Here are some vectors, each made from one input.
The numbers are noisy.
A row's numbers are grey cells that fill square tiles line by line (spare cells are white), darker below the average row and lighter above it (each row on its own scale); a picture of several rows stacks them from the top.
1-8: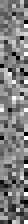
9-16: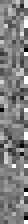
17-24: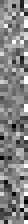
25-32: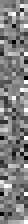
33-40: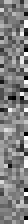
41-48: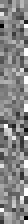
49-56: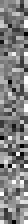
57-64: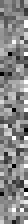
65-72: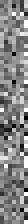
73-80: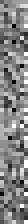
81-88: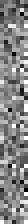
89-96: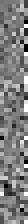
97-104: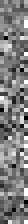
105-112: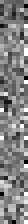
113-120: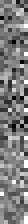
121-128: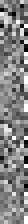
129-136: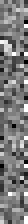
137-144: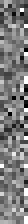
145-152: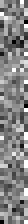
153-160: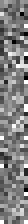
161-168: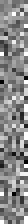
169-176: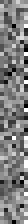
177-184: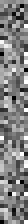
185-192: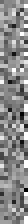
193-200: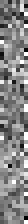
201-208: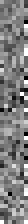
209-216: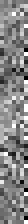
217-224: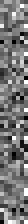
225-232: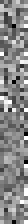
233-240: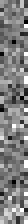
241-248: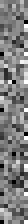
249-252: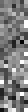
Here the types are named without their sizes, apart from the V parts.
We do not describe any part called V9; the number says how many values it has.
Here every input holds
a list of items, each a true/false value and a value of V9.
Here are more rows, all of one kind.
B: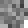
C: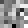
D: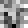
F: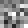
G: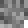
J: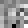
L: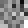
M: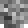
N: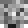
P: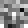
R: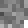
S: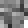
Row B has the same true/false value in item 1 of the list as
G, L, R and S.
